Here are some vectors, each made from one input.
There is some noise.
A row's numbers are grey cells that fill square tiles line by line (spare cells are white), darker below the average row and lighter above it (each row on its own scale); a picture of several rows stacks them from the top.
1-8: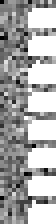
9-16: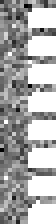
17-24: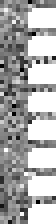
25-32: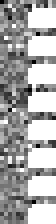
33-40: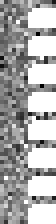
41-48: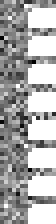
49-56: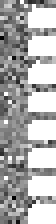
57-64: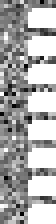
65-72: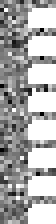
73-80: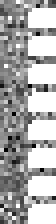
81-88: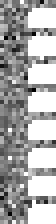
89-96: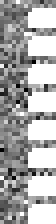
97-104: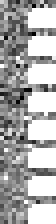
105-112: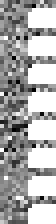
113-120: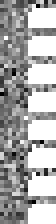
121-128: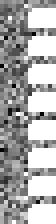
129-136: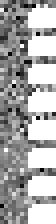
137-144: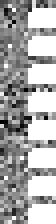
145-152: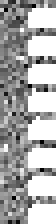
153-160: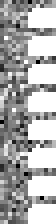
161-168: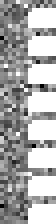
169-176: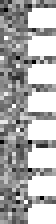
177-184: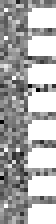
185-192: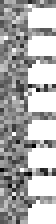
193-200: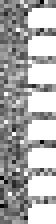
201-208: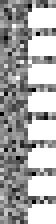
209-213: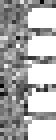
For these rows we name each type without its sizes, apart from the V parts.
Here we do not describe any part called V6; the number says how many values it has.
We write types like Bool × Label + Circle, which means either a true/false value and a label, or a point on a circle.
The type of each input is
(Bool × Bool × Bool + List(Line + V6)) × Tree.
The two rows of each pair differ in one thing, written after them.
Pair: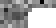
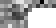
the value of V6 in item 2 of the list
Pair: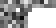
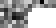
the value of V6 in item 1 of the list
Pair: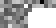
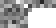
the value of V6 in item 2 of the list
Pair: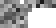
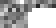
the value of V6 in item 1 of the list
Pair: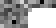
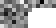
the value of V6 in item 1 of the list
